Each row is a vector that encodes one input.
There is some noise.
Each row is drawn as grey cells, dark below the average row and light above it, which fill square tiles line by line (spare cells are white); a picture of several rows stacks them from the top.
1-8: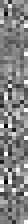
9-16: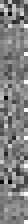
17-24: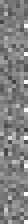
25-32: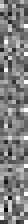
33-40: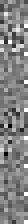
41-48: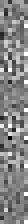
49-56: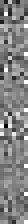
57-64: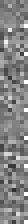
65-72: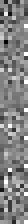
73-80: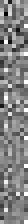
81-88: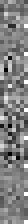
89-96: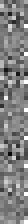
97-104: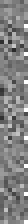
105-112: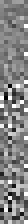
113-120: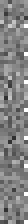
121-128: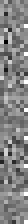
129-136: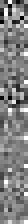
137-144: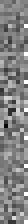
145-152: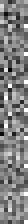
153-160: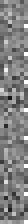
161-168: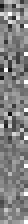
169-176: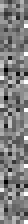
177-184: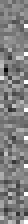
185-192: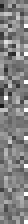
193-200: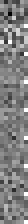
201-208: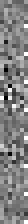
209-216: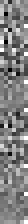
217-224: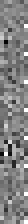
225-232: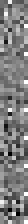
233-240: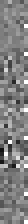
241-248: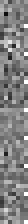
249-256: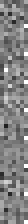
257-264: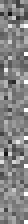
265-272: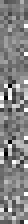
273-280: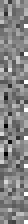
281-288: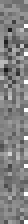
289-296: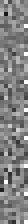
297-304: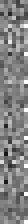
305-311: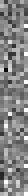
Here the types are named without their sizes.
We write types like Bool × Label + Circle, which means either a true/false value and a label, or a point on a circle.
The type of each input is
Circle + Line.
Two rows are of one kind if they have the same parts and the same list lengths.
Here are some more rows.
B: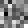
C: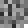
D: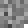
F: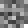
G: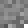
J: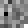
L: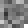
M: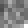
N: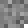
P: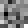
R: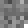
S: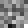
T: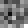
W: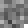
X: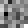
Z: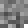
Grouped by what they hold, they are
B, C, L, M, R, S, T, W
D, F, G, J, N, P, X, Z

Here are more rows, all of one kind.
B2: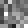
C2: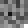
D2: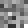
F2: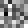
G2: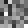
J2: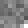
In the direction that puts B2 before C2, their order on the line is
G2, B2, D2, C2, F2, J2.
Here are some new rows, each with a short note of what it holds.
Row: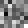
a point on a line
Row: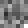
a point on a line
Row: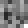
a point on a line
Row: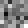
a point on a line
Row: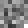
a point on a line
